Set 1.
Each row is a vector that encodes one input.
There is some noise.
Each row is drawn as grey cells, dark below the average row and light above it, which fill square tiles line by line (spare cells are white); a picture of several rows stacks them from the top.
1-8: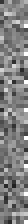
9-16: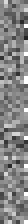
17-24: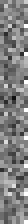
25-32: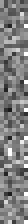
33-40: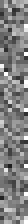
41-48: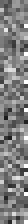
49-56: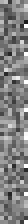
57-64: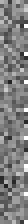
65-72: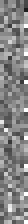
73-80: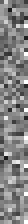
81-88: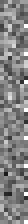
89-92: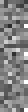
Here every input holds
a point on a 12-point line.
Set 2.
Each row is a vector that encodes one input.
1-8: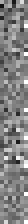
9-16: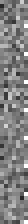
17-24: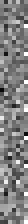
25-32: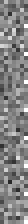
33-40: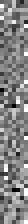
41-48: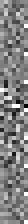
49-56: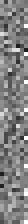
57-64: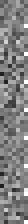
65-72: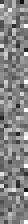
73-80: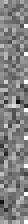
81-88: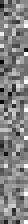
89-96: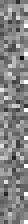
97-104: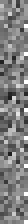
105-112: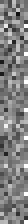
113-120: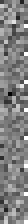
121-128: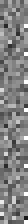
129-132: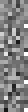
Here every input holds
a point on an 8-point circle.
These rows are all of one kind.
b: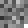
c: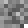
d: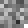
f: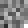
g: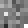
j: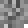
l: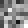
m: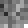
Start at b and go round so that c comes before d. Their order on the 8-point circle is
b, l, m, j, c, d, g, f.
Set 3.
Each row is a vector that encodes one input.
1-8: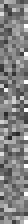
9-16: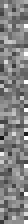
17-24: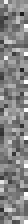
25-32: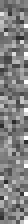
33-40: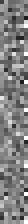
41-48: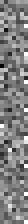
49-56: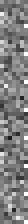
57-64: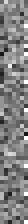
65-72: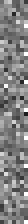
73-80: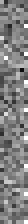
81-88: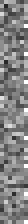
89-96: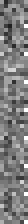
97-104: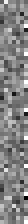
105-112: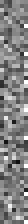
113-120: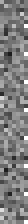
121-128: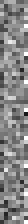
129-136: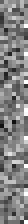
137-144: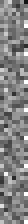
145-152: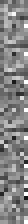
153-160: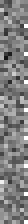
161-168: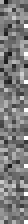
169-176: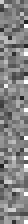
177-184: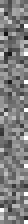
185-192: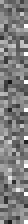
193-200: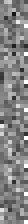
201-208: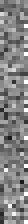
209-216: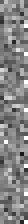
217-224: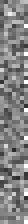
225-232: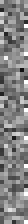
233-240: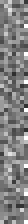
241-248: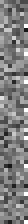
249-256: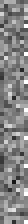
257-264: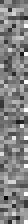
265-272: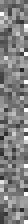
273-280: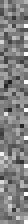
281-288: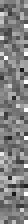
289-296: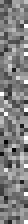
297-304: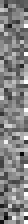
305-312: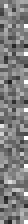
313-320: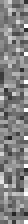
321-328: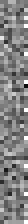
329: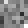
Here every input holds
a point on a 9-point circle.
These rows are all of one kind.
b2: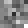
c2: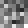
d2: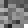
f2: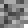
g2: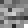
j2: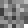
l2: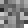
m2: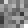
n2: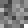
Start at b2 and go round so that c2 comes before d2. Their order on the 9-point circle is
b2, m2, f2, l2, c2, d2, n2, j2, g2.
